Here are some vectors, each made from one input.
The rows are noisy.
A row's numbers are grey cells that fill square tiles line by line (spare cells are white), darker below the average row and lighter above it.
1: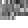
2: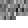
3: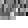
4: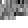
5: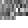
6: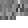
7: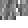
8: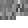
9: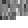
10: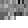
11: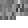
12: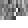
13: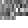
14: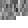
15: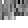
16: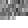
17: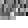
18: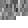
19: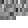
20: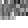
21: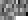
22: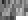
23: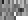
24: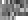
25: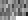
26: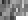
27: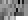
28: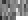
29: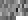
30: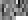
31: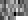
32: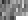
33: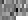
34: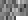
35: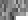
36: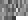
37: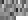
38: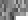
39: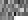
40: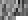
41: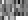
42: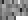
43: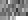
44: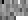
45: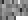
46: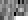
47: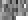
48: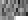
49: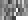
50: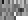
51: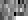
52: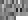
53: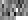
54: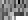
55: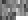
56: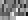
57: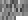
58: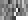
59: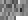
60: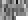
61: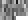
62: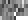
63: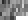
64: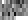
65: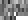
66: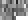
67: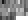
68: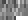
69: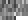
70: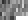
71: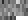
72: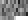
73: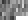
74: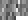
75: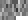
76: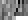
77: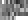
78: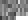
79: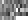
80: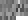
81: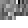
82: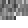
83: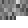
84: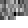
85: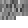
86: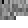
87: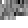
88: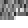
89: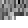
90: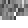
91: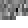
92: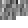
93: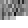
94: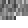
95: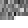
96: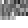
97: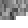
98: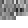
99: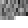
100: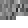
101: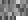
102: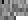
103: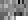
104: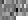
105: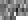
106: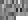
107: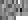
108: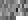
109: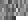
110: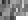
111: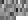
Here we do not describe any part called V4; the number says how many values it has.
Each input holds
one of 5 labels and a true/false value, together with either a point on a 6-point line, or a value of V4.
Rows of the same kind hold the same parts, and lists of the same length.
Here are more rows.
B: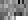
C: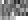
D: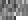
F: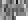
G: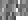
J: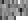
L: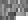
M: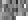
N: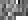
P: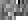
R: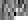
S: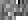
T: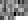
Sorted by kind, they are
B, C, N, P, R, S, T
D, F, G, J, L, M

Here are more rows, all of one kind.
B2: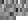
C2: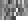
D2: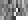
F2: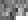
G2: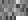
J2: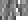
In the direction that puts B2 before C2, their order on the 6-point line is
J2, G2, B2, F2, D2, C2.
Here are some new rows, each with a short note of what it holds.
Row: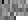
one of 5 labels, a point on a 6-point line and a true/false value
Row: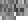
one of 5 labels, a point on a 6-point line and a true/false value
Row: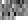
one of 5 labels, a true/false value and a value of V4
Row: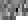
one of 5 labels, a point on a 6-point line and a true/false value
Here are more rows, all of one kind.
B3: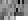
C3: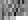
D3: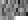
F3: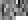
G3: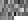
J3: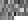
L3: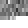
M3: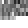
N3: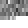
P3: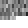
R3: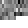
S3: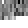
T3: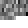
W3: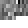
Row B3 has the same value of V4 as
R3, S3 and W3.
